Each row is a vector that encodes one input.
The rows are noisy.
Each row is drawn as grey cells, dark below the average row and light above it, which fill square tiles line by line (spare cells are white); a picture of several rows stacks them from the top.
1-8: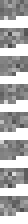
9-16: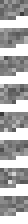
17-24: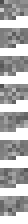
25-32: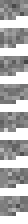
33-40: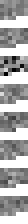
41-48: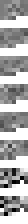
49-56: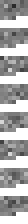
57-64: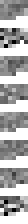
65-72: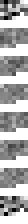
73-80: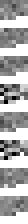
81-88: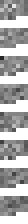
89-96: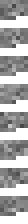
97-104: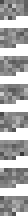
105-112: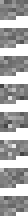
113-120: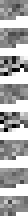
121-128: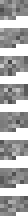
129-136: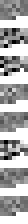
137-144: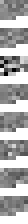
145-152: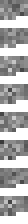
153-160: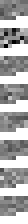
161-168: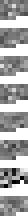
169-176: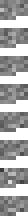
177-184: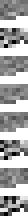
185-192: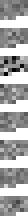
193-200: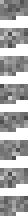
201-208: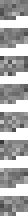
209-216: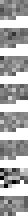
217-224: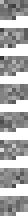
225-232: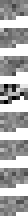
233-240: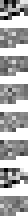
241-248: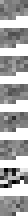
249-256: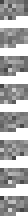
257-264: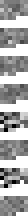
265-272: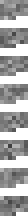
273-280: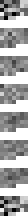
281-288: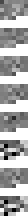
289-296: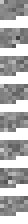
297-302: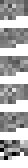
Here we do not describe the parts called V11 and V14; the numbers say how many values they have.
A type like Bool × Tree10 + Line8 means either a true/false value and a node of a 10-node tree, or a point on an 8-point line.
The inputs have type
(Bool × Bool × Bool × Bool + V14) × V11 + Line8.
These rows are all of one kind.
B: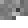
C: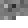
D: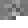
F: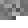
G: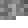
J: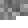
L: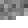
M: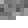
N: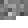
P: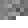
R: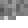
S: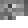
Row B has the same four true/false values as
J, M and S.
